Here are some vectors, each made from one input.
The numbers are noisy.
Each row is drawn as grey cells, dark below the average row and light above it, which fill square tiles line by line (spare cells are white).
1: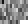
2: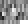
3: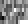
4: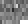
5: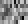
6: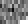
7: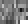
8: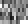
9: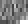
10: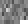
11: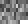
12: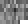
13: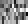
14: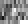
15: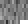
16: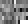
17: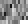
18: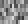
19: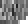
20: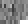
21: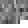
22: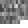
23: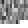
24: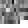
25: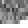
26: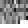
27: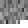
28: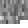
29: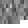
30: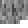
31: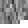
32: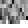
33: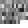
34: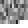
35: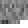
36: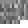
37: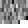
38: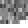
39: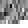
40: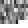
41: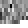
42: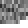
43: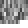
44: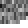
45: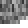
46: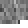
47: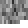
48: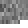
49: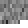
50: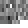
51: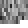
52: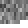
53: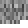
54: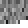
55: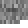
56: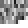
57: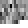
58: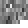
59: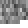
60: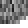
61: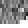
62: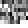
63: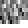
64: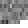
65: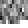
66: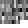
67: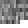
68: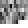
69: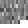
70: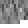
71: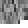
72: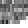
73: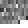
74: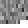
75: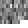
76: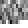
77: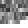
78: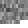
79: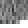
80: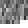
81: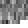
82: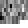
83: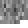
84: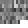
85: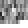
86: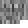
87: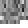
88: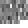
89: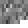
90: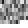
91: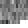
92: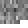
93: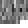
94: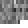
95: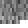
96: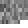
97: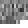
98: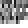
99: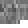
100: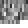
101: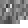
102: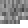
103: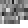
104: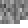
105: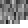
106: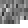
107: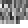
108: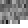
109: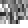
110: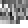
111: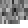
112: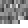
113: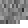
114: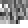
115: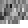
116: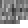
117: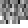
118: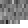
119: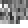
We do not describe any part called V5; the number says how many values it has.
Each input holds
either a true/false value and a value of V5, or a list of up to three points on a 4-point line.
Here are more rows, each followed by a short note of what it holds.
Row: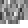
a true/false value and a value of V5
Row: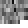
a list of one item
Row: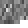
a list of one item
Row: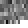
a list of two items
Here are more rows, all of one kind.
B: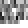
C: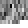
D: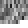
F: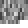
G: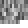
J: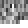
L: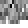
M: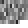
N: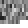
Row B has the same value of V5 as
F, G and J.
